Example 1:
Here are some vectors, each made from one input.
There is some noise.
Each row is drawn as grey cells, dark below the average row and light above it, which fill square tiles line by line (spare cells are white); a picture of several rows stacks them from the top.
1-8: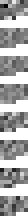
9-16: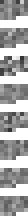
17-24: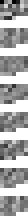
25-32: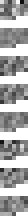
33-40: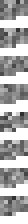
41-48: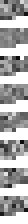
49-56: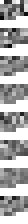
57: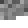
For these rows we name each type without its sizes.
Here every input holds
a point on a line.
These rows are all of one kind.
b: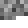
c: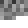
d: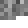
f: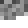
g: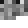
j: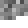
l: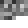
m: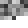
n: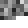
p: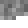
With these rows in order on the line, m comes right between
d and g.
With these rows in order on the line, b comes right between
d and n.
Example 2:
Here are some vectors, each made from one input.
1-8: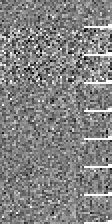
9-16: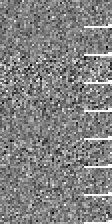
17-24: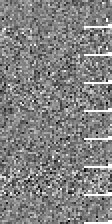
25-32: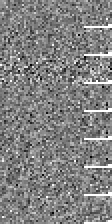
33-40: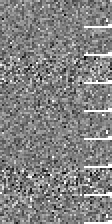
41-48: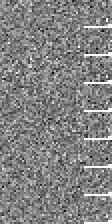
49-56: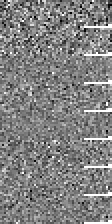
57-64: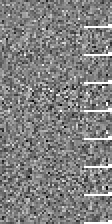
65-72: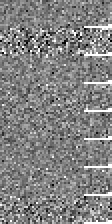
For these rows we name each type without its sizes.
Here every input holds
either a point on a circle, or a fixed value.
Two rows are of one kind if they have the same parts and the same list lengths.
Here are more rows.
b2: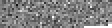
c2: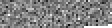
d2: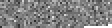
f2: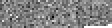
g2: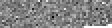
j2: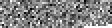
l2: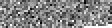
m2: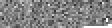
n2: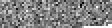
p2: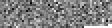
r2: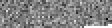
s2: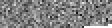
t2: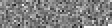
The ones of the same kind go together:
b2, c2, d2, f2, g2, m2, n2, p2, r2, s2, t2
j2, l2

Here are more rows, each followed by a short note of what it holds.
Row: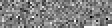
a point on a circle
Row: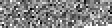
a fixed value
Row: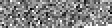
a fixed value
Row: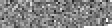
a point on a circle
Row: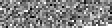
a fixed value
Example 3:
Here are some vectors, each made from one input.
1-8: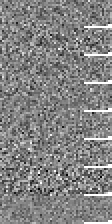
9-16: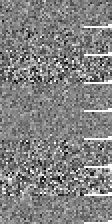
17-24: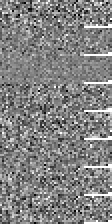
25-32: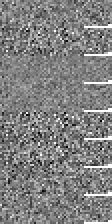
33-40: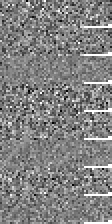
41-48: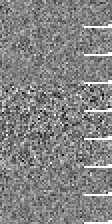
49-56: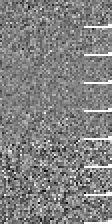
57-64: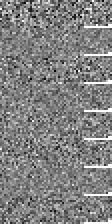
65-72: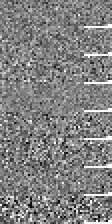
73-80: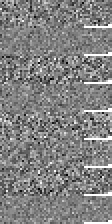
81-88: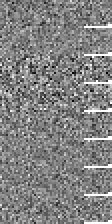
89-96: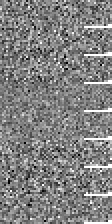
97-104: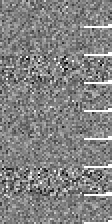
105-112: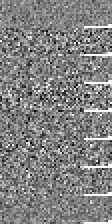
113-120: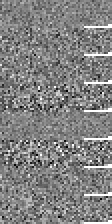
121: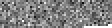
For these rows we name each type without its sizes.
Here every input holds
a point on a line.
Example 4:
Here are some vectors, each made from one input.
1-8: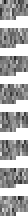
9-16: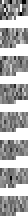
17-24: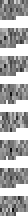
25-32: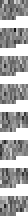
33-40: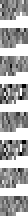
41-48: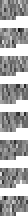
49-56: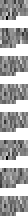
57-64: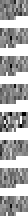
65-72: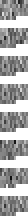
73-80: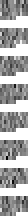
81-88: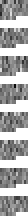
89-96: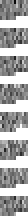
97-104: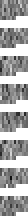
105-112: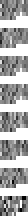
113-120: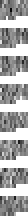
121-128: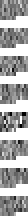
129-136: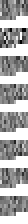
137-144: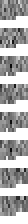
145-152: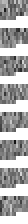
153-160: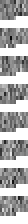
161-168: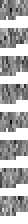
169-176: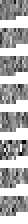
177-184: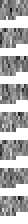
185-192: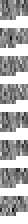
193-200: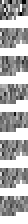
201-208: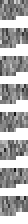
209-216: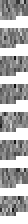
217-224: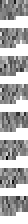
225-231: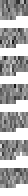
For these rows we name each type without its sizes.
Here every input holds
either a fixed value, or a node of a tree.
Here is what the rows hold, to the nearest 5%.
About 5% of them hold a fixed value. The rest hold a node of a tree.
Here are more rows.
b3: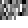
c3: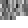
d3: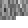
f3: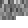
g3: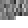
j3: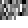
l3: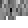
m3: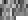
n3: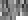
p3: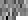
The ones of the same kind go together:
b3, j3
c3, d3, f3, g3, l3, m3, n3, p3

